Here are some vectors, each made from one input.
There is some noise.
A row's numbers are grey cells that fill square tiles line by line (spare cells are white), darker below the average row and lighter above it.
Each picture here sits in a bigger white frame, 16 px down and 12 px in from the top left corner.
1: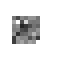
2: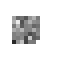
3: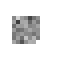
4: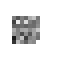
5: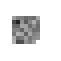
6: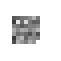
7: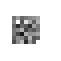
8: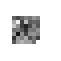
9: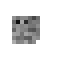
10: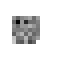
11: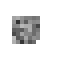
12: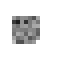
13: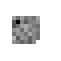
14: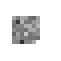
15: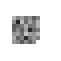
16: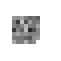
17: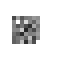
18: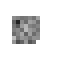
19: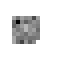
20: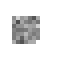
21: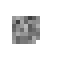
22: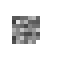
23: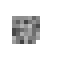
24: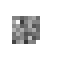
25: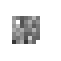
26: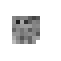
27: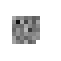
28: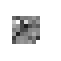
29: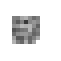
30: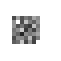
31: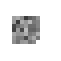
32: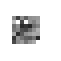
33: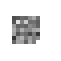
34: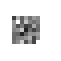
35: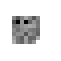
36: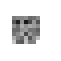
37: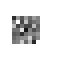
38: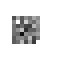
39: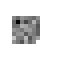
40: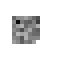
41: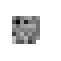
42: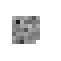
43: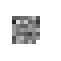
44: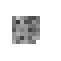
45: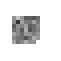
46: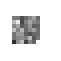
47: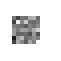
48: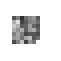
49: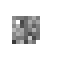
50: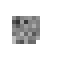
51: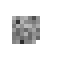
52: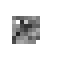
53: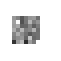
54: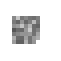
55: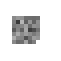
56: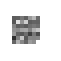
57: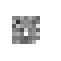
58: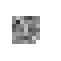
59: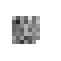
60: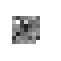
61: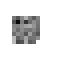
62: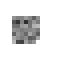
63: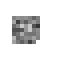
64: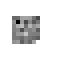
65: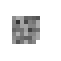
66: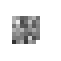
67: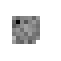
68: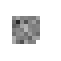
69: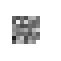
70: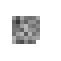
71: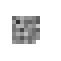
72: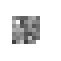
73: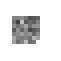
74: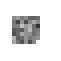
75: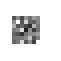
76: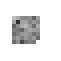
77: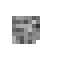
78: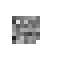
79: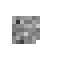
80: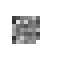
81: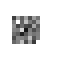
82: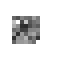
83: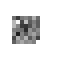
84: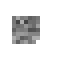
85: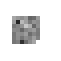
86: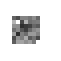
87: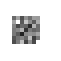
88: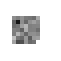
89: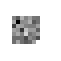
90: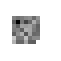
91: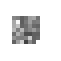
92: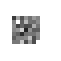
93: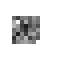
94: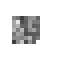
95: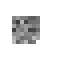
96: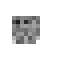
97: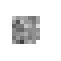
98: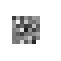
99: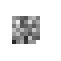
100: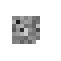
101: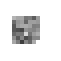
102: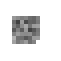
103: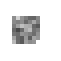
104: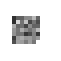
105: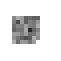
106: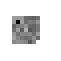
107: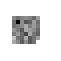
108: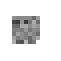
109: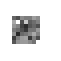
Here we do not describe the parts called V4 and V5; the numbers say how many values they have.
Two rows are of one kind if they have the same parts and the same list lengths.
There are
2 kinds of row.
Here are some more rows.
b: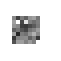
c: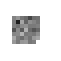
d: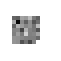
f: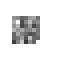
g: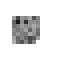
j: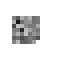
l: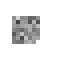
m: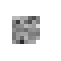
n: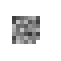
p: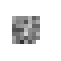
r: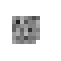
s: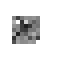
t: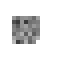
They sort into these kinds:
b, f, n, s
c, d, g, j, l, m, p, r, t

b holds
a value of V4.
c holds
a point on a 6-point circle, a true/false value and a value of V5.
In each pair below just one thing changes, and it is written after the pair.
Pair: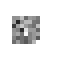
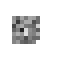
the place on the 6-point circle
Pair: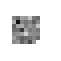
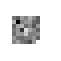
the true/false value
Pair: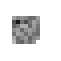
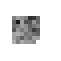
the value of V5
